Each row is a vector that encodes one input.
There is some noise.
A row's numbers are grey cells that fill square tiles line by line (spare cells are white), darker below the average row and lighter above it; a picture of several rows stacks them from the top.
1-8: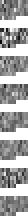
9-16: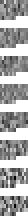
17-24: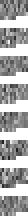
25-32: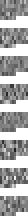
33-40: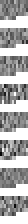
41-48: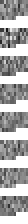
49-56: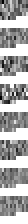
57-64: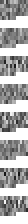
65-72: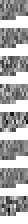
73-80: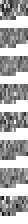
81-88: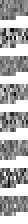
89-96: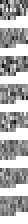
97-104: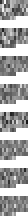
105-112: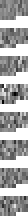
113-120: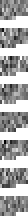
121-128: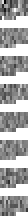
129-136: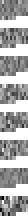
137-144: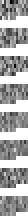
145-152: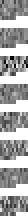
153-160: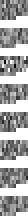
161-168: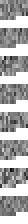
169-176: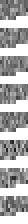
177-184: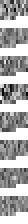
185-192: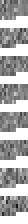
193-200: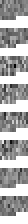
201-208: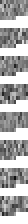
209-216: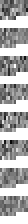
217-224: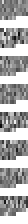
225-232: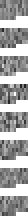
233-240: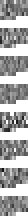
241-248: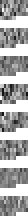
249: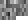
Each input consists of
three true/false values.
